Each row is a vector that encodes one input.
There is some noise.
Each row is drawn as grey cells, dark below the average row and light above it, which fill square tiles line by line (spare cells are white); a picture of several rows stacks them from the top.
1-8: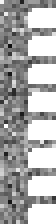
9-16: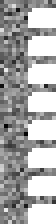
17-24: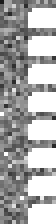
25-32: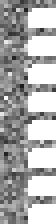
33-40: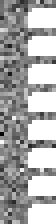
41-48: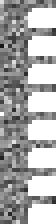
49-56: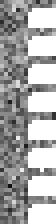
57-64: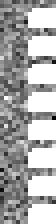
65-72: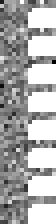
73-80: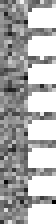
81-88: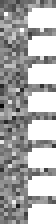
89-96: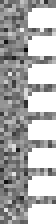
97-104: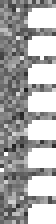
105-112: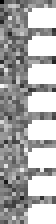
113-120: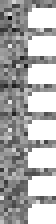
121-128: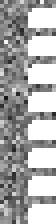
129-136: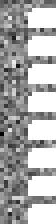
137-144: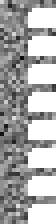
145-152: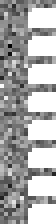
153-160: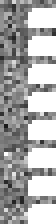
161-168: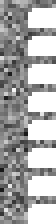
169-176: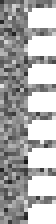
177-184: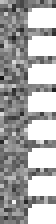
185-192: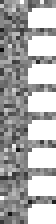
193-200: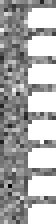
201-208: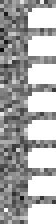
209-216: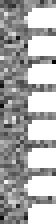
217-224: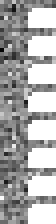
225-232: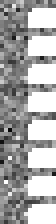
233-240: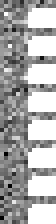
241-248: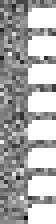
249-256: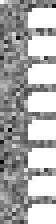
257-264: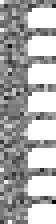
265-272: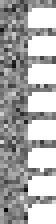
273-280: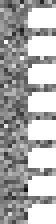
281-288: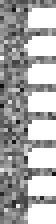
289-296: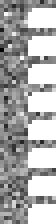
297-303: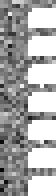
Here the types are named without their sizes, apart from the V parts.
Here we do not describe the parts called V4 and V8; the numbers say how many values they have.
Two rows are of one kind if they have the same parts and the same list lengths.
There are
2 kinds of row.
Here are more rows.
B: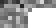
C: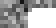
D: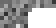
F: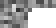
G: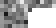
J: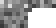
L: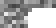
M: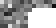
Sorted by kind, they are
B, F, G
C, D, J, L, M

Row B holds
a node of a tree, a true/false value, a value of V4 and a value of V8.
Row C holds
a point on a line, a node of a tree, a true/false value and a value of V8.
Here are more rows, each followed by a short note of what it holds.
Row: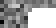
a node of a tree, a true/false value, a value of V4 and a value of V8
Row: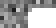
a point on a line, a node of a tree, a true/false value and a value of V8
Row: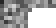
a node of a tree, a true/false value, a value of V4 and a value of V8
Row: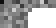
a node of a tree, a true/false value, a value of V4 and a value of V8
